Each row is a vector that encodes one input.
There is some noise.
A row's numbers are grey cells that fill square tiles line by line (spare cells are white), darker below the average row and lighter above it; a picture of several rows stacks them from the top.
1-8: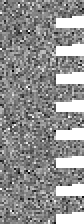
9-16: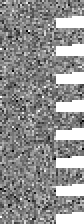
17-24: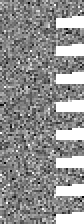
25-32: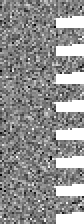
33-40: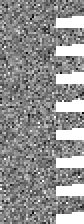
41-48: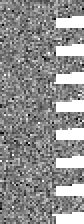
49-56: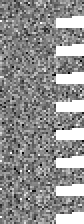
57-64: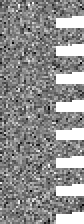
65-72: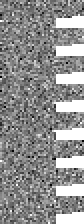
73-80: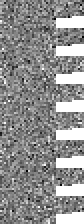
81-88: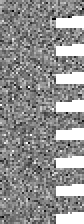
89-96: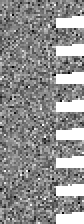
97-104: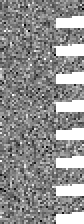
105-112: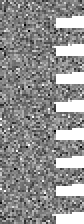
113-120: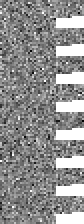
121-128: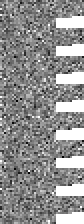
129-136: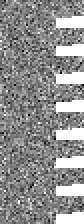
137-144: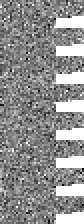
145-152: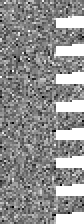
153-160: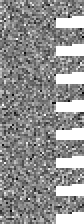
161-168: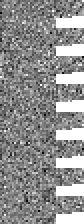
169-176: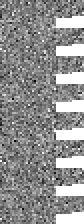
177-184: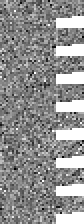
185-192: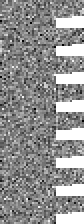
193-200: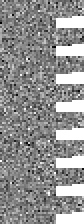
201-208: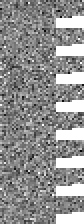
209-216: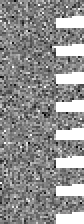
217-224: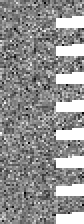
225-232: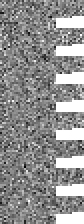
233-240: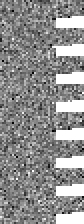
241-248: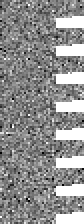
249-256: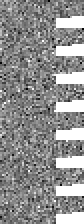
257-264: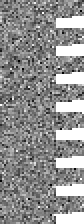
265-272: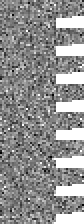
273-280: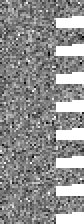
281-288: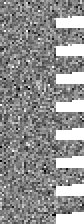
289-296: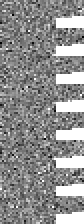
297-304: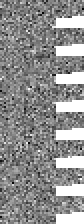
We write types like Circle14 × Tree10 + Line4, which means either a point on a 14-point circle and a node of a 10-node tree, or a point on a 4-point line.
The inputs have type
Label5 × Line16.
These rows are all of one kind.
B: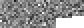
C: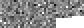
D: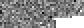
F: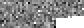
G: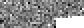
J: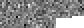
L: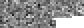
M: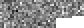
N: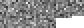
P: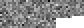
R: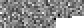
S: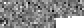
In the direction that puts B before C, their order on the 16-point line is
S, F, G, D, L, P, N, J, R, B, C, M.
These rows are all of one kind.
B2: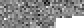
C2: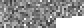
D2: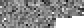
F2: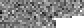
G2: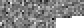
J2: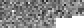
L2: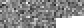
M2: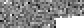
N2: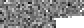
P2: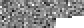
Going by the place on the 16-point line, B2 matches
G2 and J2.
